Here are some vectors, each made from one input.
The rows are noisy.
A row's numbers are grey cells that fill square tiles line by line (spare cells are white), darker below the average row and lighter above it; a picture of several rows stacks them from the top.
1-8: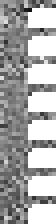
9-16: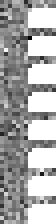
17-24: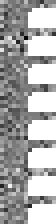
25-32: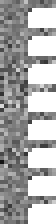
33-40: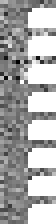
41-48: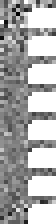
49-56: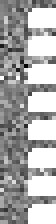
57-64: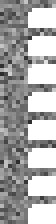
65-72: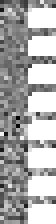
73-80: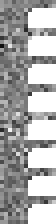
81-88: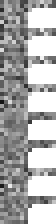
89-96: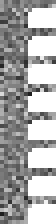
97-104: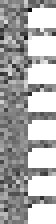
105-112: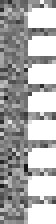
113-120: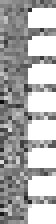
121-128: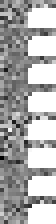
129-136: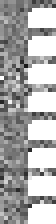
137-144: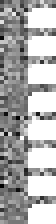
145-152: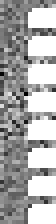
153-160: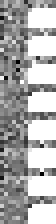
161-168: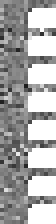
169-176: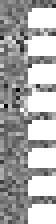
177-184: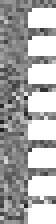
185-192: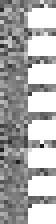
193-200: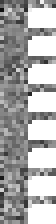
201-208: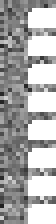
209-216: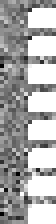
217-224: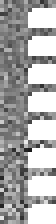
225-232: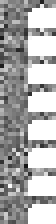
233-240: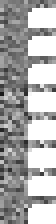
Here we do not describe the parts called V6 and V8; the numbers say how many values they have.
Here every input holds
either a point on a 7-point line, a value of V6 and a value of V8, or a list of up to two points on a 4-point line.
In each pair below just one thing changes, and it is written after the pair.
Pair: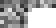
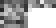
the place on the 4-point line in item 1 of the list
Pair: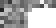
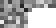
the place on the 4-point line in item 1 of the list
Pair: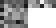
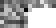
the place on the 4-point line in item 2 of the list
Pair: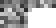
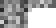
the place on the 4-point line in item 1 of the list
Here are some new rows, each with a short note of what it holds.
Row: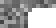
a point on a 7-point line, a value of V6 and a value of V8
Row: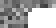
a point on a 7-point line, a value of V6 and a value of V8
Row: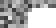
a list of one item
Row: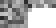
a list of one item
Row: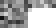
a list of one item
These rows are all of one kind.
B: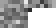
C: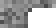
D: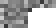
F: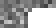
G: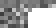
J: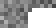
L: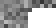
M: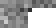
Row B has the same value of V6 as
F and L.
